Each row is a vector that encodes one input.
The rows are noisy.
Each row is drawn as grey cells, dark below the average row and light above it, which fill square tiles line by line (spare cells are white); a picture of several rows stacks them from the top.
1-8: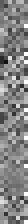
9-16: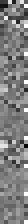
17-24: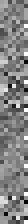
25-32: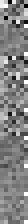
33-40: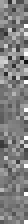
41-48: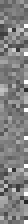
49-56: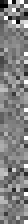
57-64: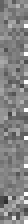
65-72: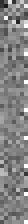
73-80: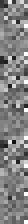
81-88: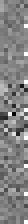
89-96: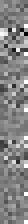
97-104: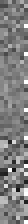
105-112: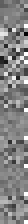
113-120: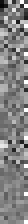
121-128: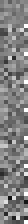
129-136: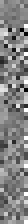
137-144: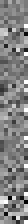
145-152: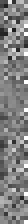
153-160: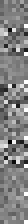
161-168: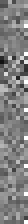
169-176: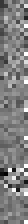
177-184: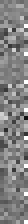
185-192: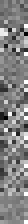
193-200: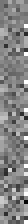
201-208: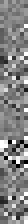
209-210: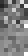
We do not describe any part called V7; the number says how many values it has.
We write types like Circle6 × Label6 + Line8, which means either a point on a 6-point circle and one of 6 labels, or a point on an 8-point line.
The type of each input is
Bool × (Line4 + Line6 × (Tree8 + Unit)) × V7.
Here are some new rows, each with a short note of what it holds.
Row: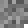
a point on a 4-point line, a true/false value and a value of V7
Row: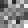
a point on a 6-point line, a true/false value and a value of V7
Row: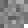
a point on a 6-point line, a node of an 8-node tree, a true/false value and a value of V7
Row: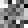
a point on a 6-point line, a true/false value and a value of V7
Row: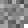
a point on a 6-point line, a node of an 8-node tree, a true/false value and a value of V7
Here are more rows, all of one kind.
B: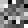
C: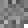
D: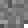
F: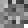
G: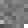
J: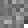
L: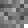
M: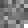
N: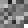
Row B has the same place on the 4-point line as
C and D.
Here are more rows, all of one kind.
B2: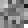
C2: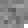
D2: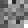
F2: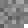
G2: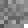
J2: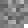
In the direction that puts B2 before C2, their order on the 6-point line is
D2, B2, J2, G2, C2, F2.
